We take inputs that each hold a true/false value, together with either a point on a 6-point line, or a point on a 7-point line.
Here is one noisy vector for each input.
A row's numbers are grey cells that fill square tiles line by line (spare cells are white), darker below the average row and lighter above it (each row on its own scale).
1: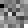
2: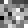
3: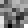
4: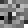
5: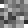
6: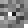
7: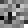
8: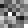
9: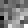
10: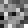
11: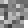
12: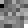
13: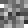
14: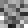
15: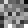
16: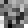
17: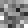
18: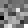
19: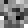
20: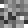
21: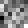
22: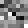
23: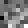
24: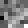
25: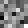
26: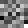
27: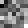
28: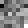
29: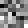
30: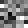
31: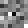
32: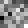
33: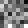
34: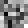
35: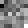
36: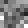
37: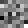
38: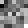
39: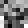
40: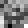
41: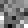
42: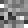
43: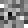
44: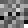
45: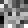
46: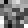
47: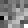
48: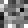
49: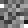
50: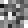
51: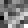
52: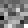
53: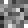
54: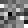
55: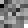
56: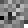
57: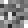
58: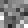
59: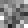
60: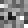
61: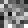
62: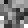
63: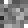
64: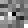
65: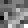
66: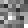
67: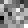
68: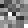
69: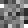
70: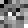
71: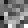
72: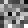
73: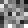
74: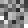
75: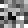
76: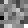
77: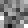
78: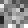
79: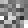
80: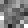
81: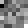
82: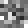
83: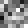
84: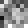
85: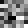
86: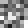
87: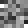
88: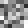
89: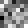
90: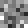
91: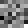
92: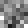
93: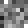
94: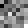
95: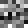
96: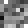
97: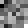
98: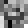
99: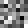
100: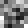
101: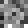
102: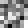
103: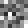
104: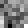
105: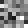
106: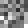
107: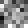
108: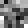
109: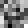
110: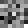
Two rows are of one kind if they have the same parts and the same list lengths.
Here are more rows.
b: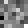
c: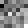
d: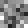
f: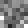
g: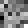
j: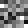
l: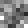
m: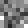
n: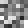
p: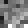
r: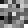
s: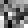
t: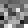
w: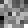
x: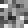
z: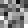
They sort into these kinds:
b, c, g, n, p, t, w, z
d, f, j, l, m, r, s, x

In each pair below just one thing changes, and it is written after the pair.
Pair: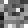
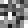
the true/false value
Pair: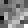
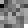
the true/false value
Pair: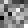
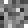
the place on the 7-point line
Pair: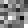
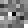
the place on the 7-point line
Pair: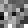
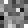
the place on the 7-point line
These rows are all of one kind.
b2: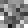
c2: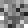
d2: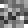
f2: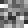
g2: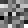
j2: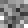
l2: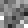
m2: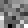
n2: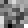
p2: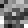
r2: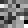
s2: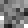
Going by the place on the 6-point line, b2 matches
d2, f2 and j2.
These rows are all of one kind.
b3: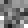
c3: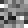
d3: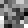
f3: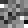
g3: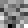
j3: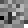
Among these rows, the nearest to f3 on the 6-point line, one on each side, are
b3 and c3.
